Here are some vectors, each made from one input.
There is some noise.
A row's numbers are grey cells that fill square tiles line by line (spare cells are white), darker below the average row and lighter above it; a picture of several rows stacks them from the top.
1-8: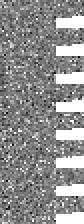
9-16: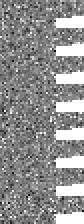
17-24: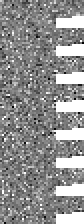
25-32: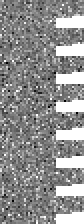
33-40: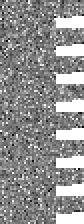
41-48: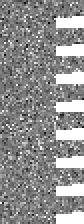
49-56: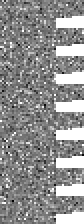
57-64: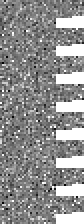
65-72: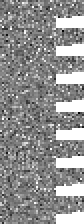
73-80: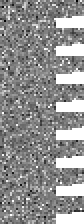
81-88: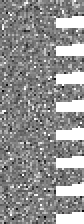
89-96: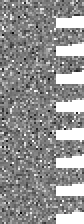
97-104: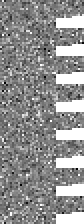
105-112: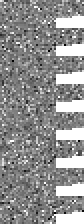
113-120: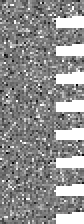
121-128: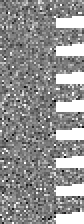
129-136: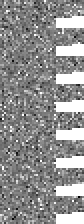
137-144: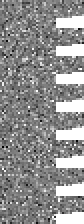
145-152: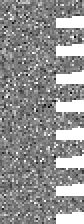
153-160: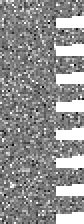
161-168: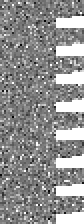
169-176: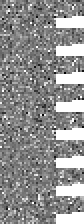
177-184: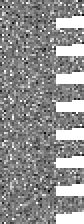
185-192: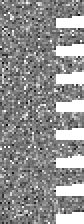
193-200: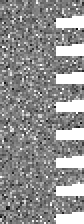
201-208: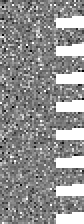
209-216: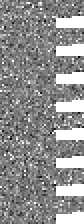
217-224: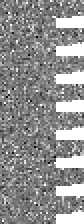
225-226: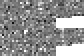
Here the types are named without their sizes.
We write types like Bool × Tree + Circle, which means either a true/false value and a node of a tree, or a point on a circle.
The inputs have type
Bool × Bool × Bool + (Circle + Unit) × Line.
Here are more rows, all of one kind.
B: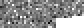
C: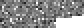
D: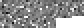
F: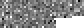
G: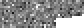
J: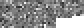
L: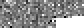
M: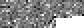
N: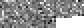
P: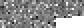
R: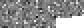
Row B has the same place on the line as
G, J and P.
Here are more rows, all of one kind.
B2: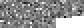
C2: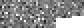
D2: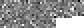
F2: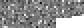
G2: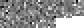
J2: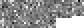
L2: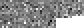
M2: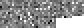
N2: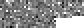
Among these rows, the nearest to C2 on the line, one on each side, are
D2 and M2.
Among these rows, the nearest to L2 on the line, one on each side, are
F2 and J2.
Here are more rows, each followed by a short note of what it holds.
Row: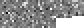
a point on a line
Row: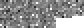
a point on a circle and a point on a line
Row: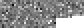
three true/false values
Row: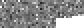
three true/false values
